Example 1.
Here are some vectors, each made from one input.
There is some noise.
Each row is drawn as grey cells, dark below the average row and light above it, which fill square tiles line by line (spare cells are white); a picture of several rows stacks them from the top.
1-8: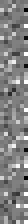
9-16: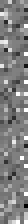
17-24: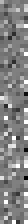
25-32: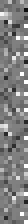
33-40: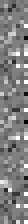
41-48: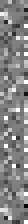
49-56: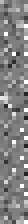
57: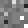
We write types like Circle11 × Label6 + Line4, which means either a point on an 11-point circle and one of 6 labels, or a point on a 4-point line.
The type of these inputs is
Label8.
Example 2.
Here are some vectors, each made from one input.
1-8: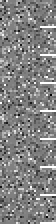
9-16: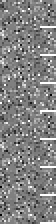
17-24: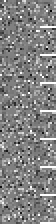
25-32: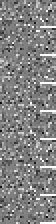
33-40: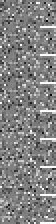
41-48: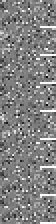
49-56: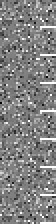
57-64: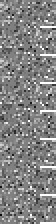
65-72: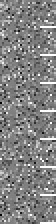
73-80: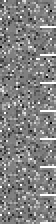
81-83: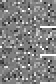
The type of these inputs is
Bool × Bool × Bool.
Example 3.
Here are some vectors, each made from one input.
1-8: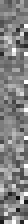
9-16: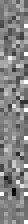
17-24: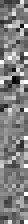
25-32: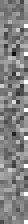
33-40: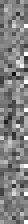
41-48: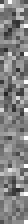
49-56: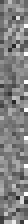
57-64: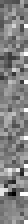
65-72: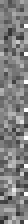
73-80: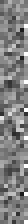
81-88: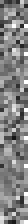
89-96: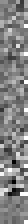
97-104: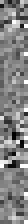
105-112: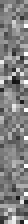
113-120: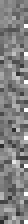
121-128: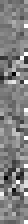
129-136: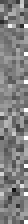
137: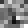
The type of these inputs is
Tree9.
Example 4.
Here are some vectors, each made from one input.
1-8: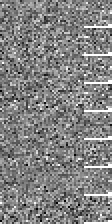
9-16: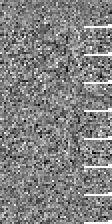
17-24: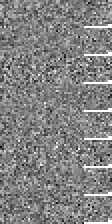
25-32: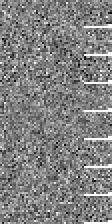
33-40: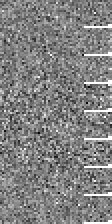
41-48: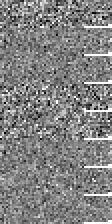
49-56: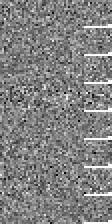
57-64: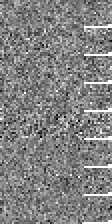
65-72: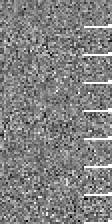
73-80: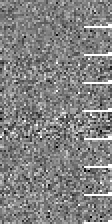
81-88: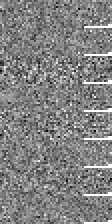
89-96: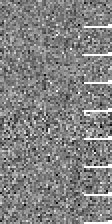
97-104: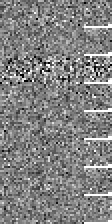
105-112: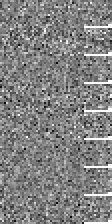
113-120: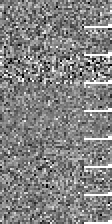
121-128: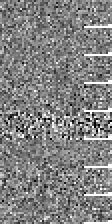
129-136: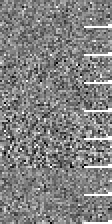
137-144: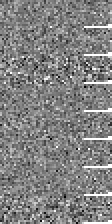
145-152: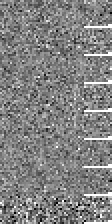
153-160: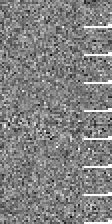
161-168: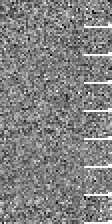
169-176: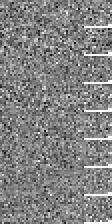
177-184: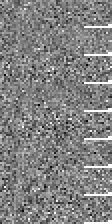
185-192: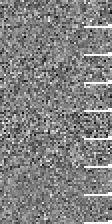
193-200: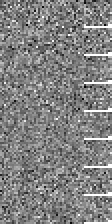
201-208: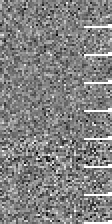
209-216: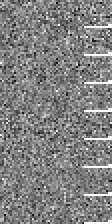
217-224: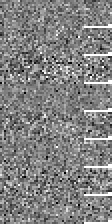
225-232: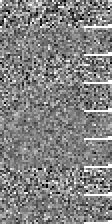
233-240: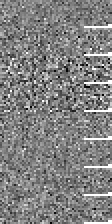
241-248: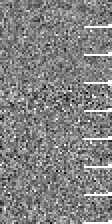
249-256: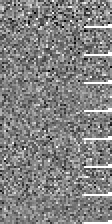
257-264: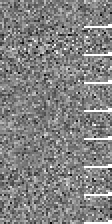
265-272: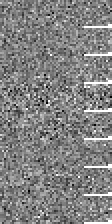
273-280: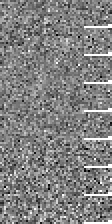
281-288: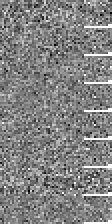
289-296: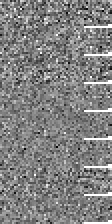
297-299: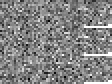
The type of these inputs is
Bool × Bool × Bool × Bool + Unit.
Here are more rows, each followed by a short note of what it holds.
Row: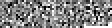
a fixed value
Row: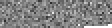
four true/false values
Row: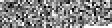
a fixed value
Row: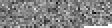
four true/false values
